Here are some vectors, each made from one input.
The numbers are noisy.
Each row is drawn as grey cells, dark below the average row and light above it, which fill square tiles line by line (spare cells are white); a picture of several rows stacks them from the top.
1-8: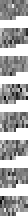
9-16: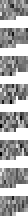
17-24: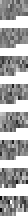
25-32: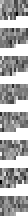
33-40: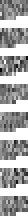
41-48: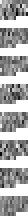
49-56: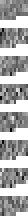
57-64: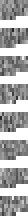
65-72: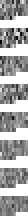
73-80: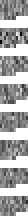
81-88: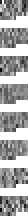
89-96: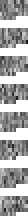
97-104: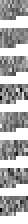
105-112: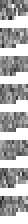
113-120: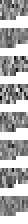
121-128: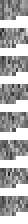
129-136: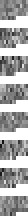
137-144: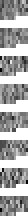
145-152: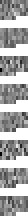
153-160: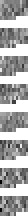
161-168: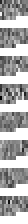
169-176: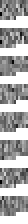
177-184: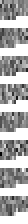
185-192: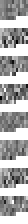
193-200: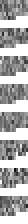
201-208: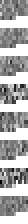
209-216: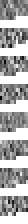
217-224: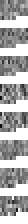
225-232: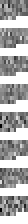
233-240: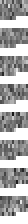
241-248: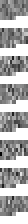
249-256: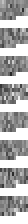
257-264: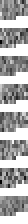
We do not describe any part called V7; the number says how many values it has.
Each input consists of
three true/false values, together with a list of up to two items, each either a point on a 6-point circle, or a value of V7.
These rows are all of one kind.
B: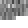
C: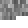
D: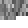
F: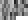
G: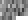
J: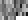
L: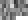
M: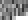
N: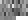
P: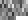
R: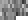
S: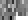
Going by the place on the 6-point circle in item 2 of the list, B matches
C, D and S.
